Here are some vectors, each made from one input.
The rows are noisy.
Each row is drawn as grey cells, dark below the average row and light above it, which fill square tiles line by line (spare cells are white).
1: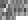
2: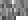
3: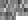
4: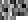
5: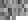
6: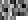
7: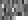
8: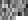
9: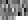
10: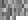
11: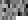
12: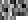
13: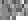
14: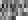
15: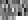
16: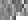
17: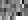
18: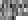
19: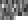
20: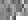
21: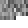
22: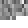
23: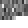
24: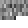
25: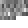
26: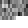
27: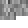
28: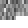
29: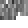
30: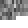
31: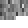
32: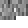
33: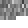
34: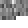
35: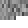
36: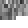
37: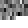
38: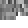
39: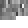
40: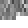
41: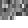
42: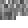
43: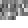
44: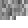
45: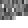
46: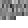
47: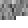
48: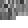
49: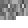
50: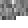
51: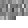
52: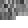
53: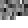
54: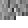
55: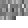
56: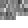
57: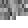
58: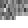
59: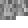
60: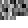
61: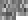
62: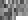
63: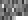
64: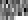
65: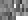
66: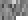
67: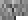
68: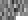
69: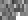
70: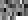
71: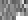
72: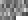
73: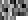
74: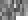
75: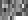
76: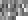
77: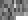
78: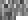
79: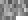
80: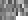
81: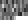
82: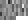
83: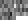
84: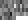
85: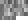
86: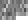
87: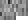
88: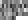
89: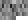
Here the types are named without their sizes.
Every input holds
a list of items, each either a point on a circle, or a point on a line.
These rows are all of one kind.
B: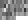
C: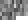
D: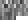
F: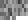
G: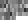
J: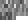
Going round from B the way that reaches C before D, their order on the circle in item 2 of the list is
B, C, D, J, G, F.
